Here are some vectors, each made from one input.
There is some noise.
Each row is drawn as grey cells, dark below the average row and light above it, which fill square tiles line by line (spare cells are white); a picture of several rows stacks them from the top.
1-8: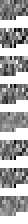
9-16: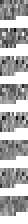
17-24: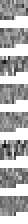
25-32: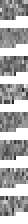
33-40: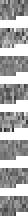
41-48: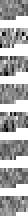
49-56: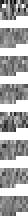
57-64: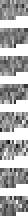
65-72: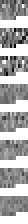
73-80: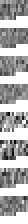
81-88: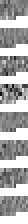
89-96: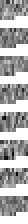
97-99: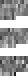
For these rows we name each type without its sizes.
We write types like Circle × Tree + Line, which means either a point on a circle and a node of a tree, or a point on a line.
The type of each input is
Line.
